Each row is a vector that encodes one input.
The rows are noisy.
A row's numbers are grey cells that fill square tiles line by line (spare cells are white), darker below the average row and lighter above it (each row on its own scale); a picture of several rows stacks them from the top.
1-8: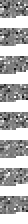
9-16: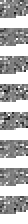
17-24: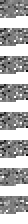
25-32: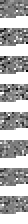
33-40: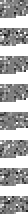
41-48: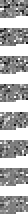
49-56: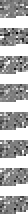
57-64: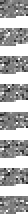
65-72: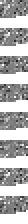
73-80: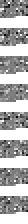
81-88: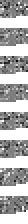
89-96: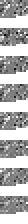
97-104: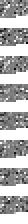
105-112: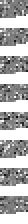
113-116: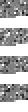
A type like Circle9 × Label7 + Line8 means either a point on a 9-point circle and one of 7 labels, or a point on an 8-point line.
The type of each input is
Line13.
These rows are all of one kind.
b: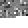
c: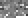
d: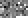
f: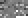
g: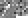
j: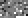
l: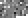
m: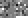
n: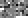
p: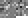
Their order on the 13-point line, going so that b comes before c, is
d, m, n, b, j, f, c, p, g, l.
